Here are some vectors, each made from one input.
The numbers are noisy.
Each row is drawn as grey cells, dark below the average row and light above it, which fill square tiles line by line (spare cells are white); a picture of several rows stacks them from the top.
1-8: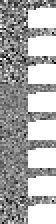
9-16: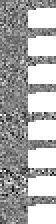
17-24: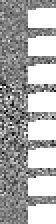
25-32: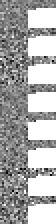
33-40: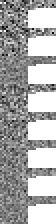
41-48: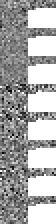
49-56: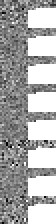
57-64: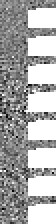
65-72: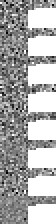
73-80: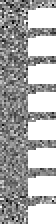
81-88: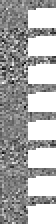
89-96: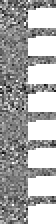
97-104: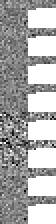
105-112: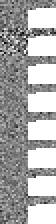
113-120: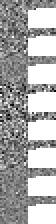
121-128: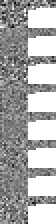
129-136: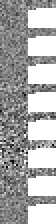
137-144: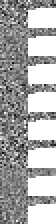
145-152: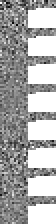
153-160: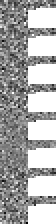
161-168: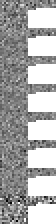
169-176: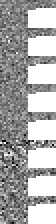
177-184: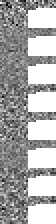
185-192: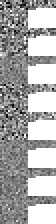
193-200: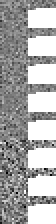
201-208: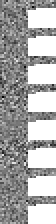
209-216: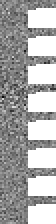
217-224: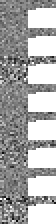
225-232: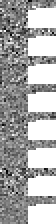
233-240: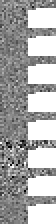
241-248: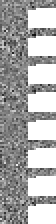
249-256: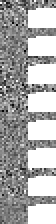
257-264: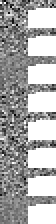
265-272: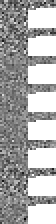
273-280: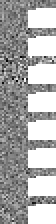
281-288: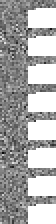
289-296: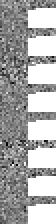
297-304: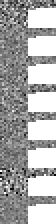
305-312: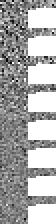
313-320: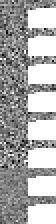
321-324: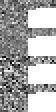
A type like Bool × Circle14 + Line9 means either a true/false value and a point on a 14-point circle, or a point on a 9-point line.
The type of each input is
Line4 × Line5 + Line7 + Tree8 × Tree8 × (Tree8 + Unit).
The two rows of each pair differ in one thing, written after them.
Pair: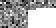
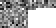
the place on the 5-point line
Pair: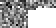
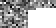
the place on the 5-point line
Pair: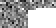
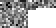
the place on the 4-point line
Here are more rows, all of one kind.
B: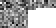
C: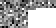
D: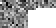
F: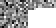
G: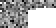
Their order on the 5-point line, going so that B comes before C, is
F, D, B, G, C.
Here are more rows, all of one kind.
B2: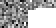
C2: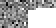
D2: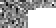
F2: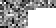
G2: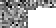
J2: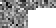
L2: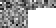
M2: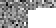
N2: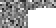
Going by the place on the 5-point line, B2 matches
C2, G2 and M2.
